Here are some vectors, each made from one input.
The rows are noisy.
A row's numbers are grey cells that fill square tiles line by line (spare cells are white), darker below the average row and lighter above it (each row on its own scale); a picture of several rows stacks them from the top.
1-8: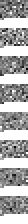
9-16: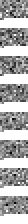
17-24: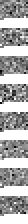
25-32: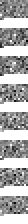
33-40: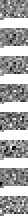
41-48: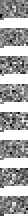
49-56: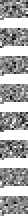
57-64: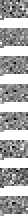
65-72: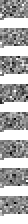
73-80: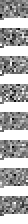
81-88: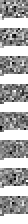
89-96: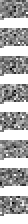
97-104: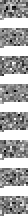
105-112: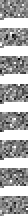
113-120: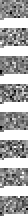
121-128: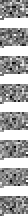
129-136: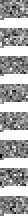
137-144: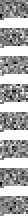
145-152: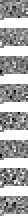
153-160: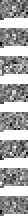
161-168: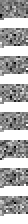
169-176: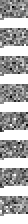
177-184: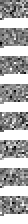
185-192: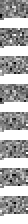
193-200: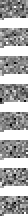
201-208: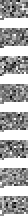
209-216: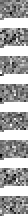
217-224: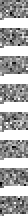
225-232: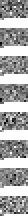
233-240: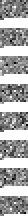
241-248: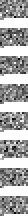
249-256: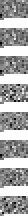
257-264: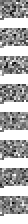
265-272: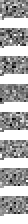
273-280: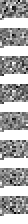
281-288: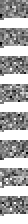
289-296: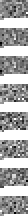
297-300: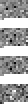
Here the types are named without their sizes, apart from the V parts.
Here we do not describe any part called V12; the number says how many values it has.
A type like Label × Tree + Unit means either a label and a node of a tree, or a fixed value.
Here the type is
Bool × Circle + Label + Line × List(V12).
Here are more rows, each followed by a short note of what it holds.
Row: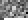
a label
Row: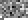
a point on a line, together with a list of one item
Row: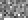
a point on a line, together with a list of two items
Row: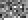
a point on a circle and a true/false value
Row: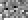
a point on a line, together with the empty list
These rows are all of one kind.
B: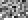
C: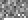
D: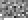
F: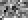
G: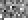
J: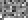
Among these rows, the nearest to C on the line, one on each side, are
F and G.
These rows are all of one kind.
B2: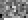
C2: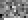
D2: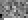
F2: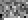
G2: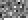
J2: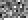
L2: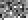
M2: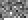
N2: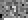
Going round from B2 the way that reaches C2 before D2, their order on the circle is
B2, C2, L2, F2, M2, D2, N2, J2, G2.
